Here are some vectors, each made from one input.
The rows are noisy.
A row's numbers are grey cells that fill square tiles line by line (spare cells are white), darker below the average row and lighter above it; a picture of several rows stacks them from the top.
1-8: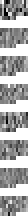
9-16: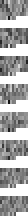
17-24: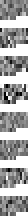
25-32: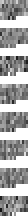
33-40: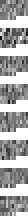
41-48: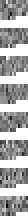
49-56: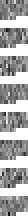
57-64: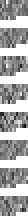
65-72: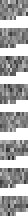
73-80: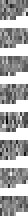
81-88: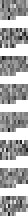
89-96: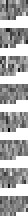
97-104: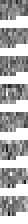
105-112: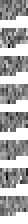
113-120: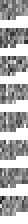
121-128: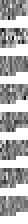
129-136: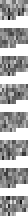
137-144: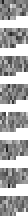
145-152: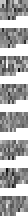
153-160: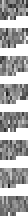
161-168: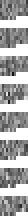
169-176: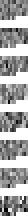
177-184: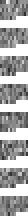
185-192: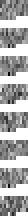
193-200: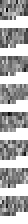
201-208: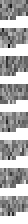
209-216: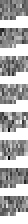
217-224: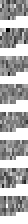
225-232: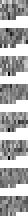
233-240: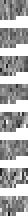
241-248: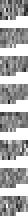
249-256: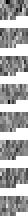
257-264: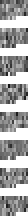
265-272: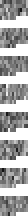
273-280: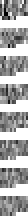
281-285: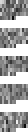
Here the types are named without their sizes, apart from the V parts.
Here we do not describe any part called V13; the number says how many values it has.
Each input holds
a list of items, each a true/false value and a value of V13.
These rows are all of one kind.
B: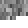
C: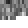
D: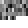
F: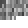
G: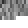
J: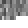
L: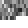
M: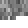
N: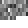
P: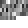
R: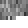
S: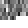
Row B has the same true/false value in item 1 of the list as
F, G and J.
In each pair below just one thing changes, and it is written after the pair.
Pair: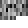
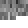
the true/false value in item 2 of the list
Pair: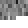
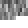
the value of V13 in item 2 of the list
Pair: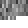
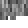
the true/false value in item 1 of the list
